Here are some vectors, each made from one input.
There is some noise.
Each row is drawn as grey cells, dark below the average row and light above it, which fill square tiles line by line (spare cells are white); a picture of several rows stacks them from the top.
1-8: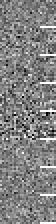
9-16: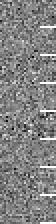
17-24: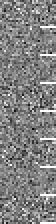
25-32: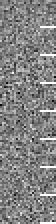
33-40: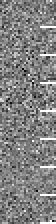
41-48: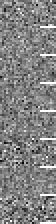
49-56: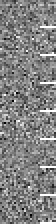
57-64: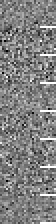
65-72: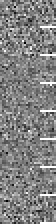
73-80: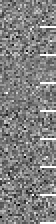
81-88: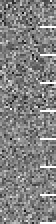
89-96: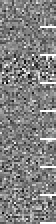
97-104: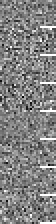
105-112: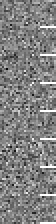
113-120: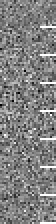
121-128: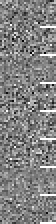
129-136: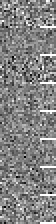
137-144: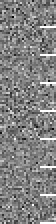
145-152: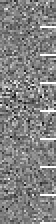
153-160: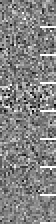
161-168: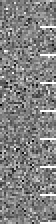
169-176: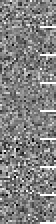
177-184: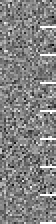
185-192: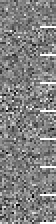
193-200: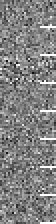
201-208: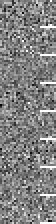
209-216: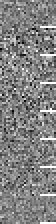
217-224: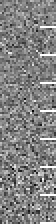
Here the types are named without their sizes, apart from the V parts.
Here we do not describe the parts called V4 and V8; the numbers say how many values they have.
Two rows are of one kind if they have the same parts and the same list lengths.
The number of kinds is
3.
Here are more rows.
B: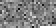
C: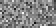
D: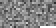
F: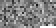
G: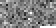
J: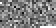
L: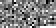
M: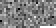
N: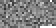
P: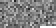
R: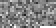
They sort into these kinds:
B, G, J, L, M
C, D, F, N, P
R

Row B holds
a point on a line, a node of a tree and a value of V4.
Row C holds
four true/false values, a value of V4 and a value of V8.
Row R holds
a point on a line and a value of V4.
